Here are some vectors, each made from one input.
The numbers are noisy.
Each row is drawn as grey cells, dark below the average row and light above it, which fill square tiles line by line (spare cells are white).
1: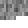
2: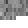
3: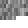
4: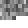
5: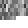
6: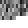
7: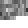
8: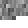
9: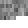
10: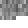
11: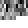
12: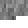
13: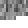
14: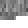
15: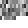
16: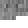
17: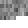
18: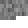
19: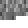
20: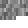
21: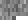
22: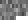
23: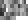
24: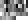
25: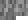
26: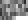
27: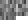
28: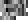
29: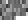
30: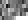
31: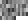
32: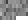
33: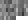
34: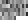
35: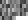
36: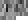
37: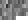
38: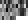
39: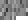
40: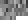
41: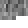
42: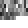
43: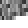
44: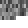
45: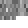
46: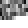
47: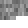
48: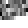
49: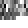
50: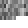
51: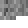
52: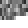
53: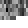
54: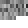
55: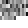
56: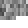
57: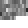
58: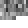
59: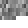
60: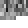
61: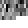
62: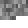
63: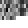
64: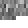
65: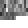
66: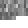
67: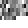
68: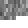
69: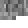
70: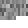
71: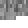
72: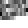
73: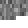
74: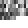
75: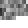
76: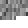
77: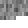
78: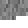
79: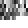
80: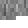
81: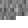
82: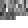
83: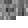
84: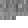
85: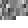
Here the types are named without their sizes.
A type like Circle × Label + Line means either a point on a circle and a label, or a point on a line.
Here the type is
List(Line).
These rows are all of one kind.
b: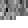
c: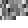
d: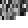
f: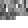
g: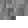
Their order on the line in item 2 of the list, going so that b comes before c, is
b, f, g, d, c.
